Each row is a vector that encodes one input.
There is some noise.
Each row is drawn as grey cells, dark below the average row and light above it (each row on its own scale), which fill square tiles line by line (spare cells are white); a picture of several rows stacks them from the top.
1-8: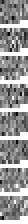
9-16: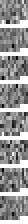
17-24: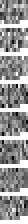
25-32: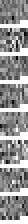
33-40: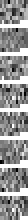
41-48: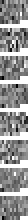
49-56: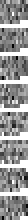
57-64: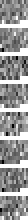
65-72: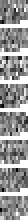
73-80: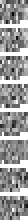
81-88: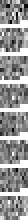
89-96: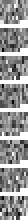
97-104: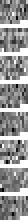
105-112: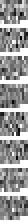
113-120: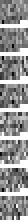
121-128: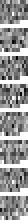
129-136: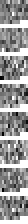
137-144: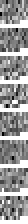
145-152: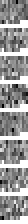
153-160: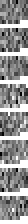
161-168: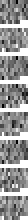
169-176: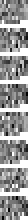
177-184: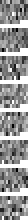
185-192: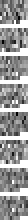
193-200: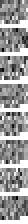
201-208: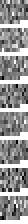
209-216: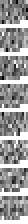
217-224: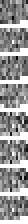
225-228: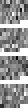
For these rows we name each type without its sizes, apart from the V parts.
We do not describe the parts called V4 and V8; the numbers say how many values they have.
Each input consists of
either a label and a value of V8, or a true/false value and a value of V4.
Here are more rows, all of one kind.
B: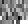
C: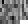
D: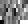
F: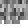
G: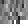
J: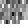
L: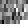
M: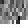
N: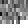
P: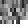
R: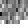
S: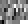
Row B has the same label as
G, M, N and P.
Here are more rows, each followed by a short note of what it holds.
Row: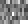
a true/false value and a value of V4
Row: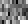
a true/false value and a value of V4
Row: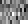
a true/false value and a value of V4
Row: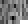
a label and a value of V8
